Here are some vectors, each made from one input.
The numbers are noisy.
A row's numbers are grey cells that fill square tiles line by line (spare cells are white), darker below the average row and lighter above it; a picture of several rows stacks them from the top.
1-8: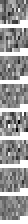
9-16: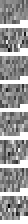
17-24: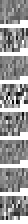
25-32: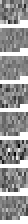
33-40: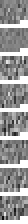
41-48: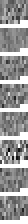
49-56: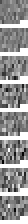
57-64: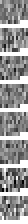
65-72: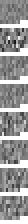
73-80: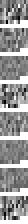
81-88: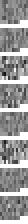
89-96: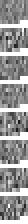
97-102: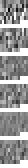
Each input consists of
a list of up to two points on a 6-point line.
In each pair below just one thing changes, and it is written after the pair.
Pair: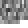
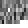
the place on the 6-point line in item 1 of the list
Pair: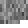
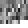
the place on the 6-point line in item 1 of the list
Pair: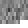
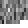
the place on the 6-point line in item 2 of the list
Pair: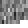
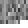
the place on the 6-point line in item 1 of the list
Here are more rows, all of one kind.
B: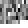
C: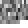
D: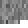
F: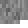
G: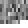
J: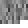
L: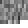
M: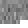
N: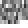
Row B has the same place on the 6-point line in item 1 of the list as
G, M and N.
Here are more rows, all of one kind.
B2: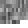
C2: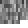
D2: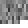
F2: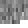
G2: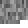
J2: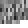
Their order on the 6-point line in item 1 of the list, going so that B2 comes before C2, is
D2, B2, F2, G2, C2, J2.
